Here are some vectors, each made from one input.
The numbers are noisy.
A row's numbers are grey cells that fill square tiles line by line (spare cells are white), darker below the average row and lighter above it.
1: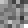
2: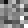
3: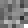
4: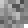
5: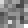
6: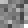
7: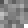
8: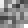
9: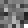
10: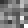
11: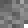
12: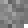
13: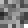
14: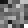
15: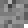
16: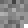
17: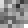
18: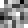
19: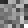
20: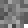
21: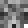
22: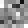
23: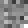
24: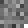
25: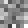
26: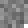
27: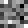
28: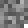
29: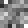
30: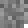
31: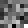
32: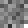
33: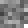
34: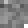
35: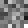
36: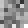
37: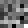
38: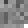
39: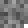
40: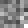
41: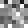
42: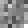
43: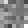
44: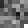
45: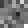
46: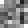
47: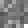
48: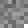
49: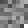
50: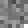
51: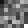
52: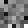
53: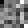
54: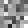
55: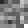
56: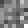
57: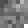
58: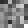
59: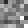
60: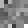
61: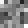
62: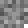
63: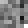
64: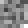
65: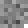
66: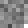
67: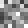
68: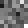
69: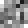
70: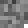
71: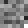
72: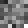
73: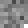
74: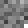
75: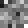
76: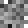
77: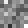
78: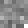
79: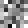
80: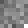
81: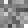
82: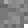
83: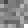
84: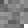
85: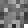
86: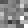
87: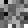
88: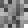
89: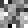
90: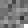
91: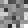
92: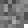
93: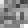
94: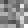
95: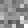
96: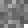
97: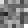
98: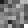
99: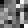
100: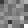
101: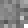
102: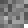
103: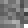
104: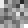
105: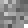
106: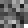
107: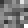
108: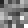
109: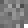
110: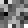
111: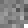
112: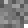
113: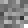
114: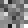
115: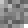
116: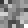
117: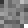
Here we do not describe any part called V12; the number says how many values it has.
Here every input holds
a point on an 8-point line, together with either a node of a 9-node tree, or a value of V12.
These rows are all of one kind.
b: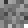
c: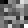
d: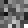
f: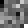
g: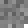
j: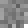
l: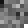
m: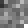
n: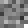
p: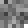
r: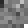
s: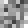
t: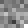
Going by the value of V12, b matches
d, f, g and l.
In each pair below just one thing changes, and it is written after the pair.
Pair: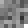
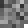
the value of V12
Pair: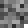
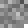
the value of V12
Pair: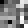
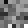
the place on the 8-point line
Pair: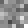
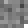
the place on the 8-point line
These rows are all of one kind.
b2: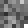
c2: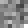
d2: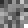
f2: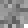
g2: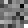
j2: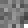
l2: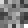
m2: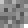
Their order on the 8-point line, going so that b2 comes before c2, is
d2, m2, b2, f2, c2, l2, j2, g2.
